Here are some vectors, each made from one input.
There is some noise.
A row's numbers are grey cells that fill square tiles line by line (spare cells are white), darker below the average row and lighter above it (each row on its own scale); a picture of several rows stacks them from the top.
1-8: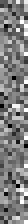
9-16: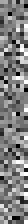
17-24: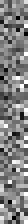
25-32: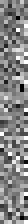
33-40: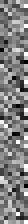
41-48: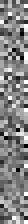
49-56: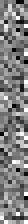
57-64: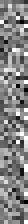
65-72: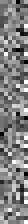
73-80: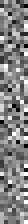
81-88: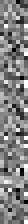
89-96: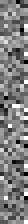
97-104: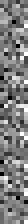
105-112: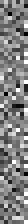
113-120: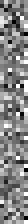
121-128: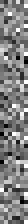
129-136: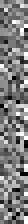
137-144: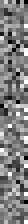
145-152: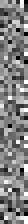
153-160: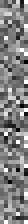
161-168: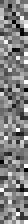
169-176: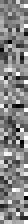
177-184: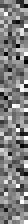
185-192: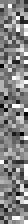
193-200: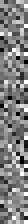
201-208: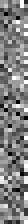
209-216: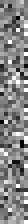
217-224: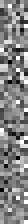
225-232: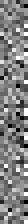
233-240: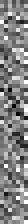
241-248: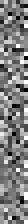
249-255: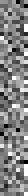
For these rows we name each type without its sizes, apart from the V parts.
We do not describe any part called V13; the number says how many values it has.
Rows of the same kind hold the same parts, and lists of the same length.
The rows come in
2 kinds.
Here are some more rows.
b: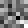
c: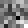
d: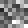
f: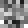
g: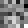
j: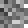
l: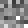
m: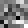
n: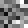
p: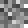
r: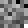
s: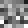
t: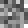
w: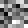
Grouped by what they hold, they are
b, d, g, j, l, m, p, r, t, w
c, f, n, s

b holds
four true/false values and a value of V13.
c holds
a point on a line and a value of V13.
